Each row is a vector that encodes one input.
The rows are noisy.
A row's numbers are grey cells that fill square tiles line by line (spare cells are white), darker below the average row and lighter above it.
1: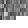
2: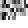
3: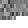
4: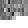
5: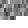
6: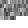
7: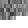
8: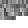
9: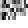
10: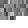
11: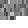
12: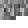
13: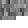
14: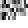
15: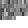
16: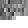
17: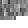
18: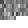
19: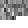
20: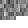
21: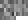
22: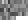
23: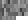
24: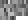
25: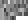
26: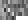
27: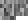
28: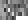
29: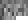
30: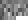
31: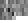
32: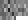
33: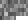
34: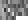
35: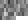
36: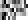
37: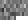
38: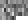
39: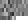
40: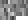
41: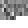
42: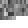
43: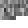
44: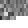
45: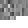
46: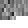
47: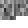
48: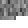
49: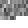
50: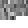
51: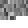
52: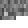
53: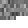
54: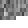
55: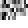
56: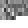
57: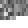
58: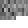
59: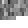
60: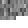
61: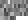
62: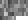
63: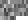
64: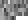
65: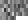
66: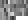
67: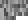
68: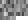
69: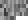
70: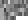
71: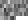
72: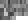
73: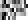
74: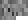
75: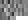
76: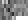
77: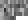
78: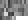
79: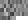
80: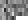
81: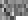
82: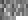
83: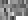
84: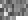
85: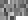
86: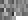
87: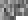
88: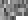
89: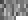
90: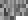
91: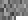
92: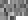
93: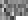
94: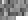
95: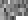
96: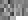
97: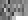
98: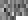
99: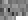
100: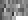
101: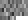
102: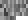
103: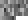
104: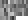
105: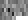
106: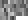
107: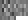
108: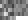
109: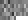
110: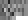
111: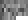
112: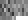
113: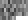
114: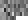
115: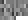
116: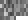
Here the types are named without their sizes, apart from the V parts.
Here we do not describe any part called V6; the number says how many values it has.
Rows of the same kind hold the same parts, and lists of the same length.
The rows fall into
3 kinds.
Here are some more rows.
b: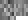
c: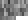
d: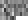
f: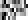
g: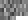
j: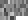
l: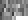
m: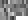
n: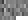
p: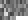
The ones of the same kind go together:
b, c, g, l, n, p
d, j, m
f

